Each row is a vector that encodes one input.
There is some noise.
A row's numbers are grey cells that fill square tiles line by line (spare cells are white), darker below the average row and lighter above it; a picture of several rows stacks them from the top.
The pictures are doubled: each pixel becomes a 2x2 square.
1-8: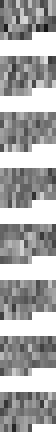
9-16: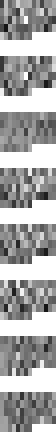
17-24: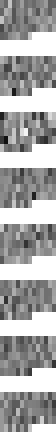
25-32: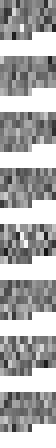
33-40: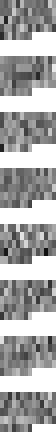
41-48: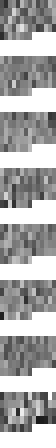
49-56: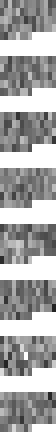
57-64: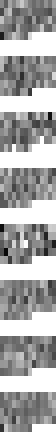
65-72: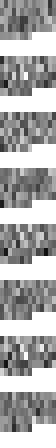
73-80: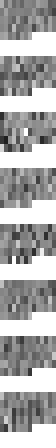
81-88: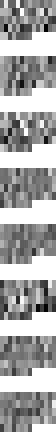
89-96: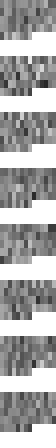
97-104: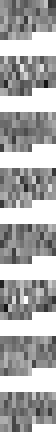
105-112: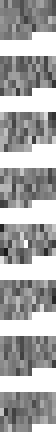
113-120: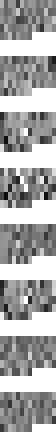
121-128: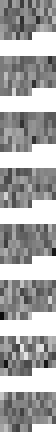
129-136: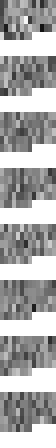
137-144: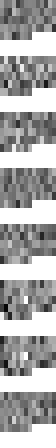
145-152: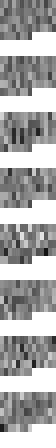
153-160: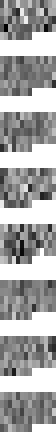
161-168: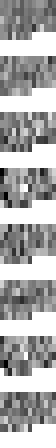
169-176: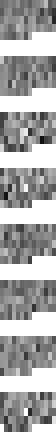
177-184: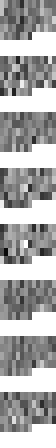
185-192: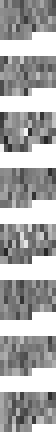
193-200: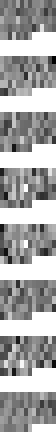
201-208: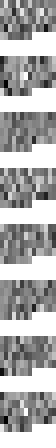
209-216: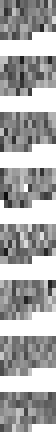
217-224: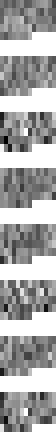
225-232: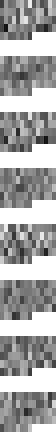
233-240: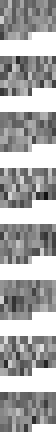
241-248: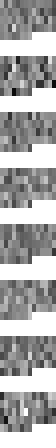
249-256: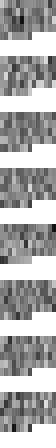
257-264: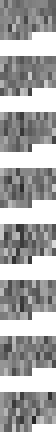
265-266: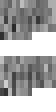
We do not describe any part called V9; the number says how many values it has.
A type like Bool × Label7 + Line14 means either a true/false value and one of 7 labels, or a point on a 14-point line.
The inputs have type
Bool × (Circle13 + V9) + Line10.
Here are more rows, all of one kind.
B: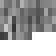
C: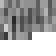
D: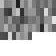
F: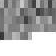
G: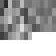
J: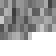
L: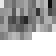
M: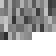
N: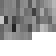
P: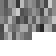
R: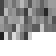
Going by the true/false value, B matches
C, D, N and P.
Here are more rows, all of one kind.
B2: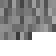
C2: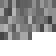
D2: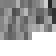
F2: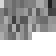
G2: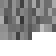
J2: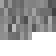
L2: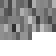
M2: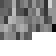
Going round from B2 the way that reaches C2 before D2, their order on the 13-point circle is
B2, C2, L2, D2, F2, J2, G2, M2.
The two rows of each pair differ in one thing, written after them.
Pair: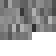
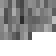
the true/false value
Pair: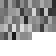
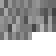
the place on the 13-point circle
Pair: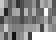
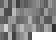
the place on the 13-point circle
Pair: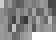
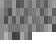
the true/false value
